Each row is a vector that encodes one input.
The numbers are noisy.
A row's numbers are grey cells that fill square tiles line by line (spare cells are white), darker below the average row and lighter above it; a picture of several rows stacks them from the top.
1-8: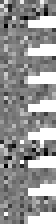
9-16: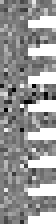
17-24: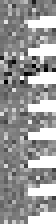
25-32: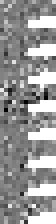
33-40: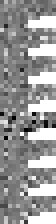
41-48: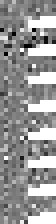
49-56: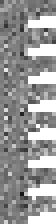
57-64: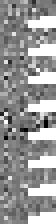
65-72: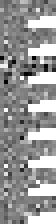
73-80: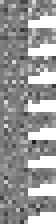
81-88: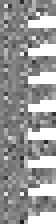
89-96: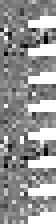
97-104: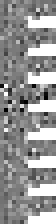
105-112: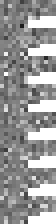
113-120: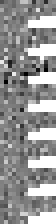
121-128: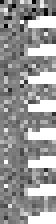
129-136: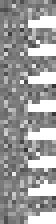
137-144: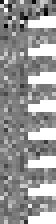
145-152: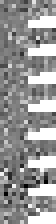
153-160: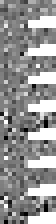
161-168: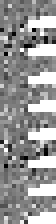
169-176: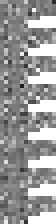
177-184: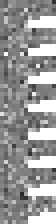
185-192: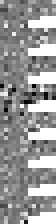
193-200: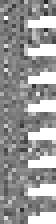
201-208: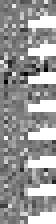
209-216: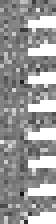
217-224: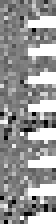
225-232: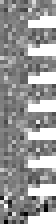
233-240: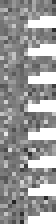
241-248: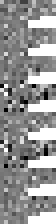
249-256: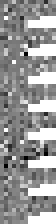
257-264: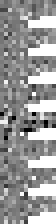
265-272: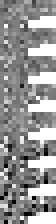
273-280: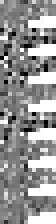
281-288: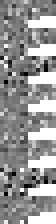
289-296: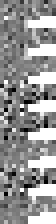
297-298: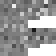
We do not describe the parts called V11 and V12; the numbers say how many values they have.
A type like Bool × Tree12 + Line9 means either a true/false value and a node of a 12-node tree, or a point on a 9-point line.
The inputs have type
(Label4 × V12 + V11) × Label8 + Line6.
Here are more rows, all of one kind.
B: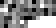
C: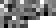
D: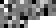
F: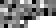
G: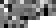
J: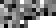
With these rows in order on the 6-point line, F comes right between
B and J.
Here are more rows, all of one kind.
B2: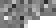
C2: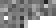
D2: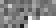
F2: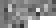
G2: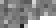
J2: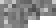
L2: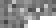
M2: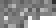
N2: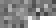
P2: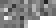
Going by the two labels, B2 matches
C2 and P2.
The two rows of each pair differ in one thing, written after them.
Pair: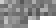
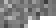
one of the two labels
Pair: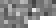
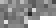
the value of V12
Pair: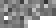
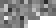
one of the two labels
